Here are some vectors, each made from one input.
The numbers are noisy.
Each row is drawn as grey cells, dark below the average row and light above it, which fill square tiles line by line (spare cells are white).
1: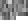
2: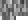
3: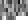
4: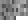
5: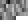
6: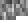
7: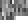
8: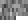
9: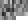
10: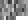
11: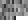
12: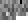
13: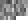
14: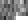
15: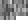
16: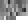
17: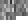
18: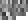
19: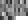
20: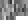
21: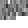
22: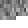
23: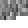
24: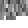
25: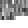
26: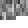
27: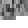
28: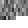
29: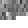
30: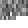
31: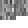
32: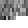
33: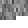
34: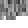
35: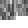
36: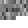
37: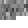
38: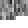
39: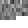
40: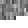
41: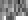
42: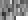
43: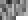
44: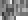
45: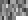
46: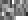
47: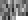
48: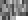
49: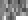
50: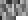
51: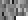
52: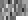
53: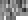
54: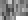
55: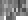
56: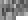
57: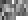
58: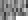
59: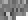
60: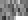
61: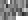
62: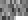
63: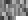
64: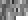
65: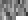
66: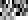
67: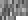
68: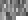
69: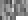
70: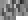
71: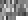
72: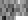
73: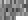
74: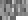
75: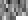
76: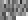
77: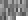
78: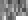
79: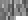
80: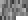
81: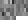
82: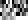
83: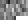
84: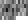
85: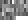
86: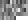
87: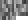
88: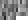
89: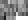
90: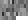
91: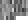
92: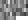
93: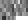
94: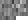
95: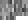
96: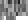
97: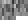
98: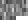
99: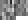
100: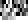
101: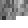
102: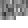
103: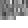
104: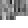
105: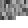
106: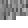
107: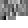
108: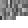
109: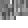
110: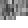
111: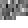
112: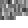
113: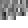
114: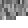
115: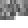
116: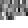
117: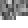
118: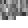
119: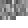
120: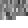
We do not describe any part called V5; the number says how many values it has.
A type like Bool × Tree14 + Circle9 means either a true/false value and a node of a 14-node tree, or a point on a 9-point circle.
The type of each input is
List2(Bool × Line4 × V5).
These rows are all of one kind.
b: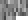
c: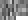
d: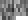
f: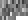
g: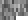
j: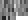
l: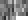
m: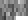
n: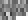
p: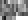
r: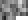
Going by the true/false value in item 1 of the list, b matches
c, f, g and n.
